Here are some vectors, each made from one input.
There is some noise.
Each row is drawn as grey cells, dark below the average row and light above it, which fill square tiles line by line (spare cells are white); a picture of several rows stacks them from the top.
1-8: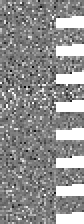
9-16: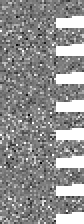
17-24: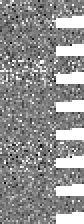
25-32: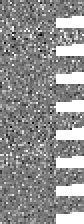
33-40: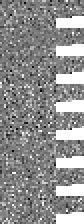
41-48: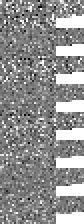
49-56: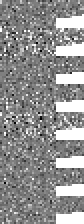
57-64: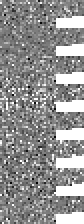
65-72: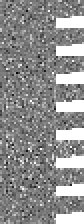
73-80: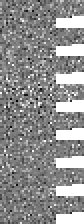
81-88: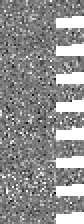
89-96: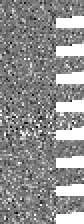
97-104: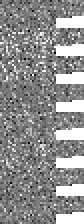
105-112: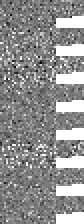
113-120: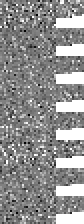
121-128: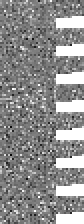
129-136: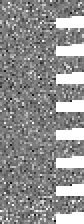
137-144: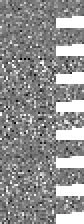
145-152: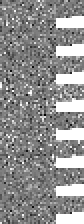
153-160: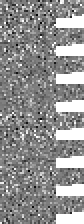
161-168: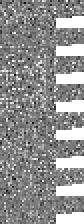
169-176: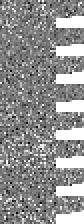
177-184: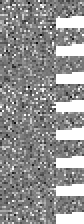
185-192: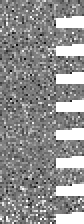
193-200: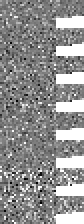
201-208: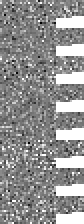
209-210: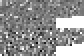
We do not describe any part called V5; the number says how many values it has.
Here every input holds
a point on a 6-point circle, together with a list of up to two items, each a true/false value and a value of V5.
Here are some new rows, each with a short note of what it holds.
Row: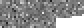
a point on a 6-point circle, together with a list of two items
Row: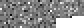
a point on a 6-point circle, together with the empty list
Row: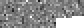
a point on a 6-point circle, together with a list of one item
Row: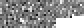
a point on a 6-point circle, together with the empty list
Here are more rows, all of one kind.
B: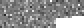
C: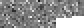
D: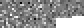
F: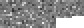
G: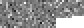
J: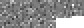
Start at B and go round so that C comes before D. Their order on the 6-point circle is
B, C, F, G, D, J.
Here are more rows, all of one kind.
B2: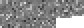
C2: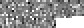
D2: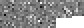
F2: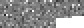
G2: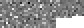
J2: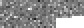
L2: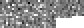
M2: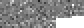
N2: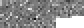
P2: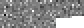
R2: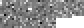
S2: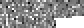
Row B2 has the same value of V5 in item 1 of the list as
C2, F2, M2 and N2.
